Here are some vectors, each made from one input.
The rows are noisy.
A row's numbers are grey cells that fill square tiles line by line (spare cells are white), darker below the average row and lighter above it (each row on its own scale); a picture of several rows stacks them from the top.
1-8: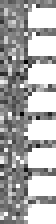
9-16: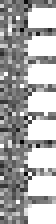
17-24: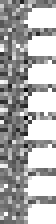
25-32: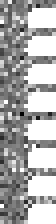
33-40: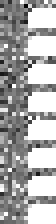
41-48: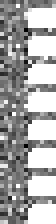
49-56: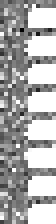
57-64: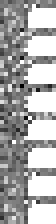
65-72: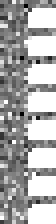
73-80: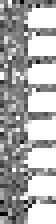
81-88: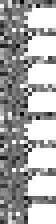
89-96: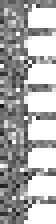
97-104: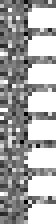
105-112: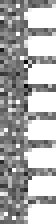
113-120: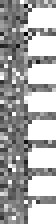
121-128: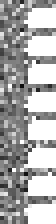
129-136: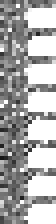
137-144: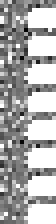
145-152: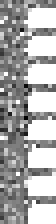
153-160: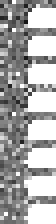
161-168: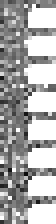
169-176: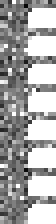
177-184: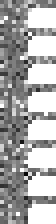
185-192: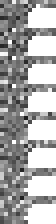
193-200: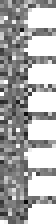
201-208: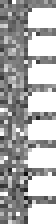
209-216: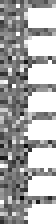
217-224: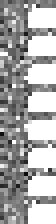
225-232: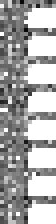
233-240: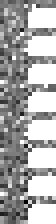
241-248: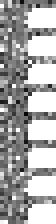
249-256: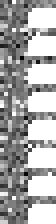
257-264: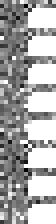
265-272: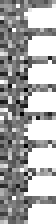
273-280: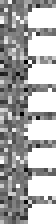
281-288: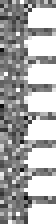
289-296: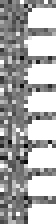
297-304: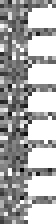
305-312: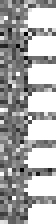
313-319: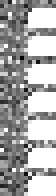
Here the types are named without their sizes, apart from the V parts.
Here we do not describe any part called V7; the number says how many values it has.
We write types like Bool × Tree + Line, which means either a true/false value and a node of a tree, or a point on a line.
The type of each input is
Bool × Line + V7.
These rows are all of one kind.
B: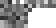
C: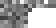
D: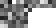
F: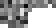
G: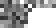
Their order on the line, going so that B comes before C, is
F, G, B, C, D.
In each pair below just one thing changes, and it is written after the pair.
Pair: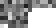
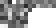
the place on the line
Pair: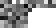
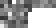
the true/false value
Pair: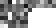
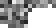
the place on the line
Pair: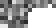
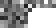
the true/false value
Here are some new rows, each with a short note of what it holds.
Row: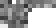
a point on a line and a true/false value
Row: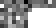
a value of V7
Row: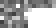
a value of V7
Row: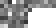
a point on a line and a true/false value
